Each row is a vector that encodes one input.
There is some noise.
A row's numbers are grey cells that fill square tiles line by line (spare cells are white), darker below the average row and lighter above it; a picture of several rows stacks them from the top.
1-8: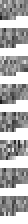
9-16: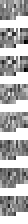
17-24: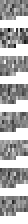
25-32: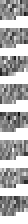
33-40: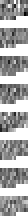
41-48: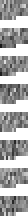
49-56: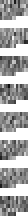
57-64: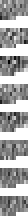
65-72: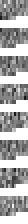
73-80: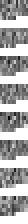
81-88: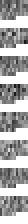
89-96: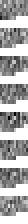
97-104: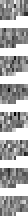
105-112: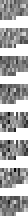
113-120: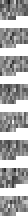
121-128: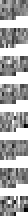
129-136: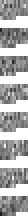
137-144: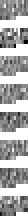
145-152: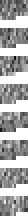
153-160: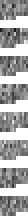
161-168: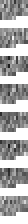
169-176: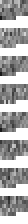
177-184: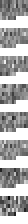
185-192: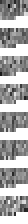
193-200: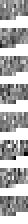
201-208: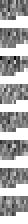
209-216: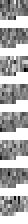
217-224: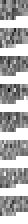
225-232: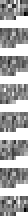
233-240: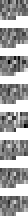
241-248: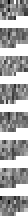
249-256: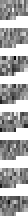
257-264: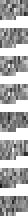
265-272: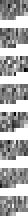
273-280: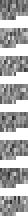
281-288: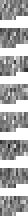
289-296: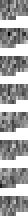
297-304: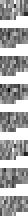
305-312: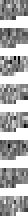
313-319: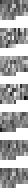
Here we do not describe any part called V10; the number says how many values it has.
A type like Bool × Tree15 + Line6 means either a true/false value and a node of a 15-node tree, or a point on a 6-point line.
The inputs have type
Bool × V10 + Circle13.
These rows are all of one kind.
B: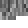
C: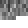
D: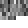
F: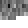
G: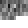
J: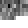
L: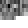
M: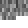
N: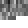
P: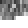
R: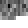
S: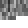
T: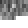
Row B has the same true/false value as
M and P.
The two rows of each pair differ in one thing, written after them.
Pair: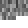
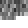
the true/false value
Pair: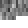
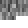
the value of V10
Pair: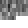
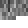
the value of V10
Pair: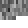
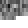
the true/false value
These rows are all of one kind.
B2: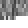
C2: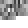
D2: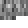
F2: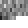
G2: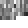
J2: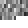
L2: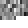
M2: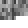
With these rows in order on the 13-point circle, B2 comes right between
D2 and L2.
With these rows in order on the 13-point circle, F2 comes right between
G2 and M2.
